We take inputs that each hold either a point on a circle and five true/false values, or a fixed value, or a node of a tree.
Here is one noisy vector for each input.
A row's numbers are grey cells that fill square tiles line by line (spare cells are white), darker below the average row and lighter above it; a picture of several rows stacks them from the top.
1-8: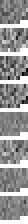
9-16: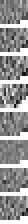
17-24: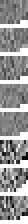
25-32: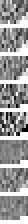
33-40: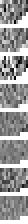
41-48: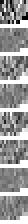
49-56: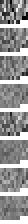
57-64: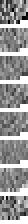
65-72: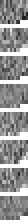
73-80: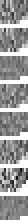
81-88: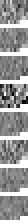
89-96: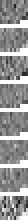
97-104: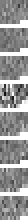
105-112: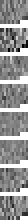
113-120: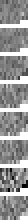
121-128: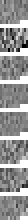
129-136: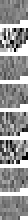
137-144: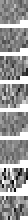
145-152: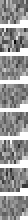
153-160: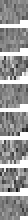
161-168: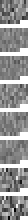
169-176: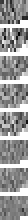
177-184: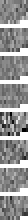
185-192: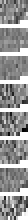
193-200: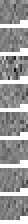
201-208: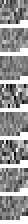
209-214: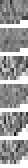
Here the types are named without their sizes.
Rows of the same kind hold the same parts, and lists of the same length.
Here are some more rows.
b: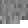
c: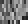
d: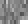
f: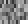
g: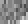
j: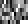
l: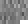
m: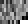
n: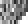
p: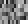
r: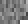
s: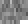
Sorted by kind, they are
b, c, d, g, l, m, r, s
f, p
j, n

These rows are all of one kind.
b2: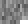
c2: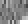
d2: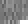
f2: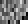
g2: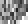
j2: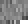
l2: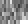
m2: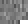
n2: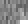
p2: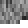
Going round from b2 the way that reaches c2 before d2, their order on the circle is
b2, m2, c2, g2, d2, p2, f2, n2, j2, l2.
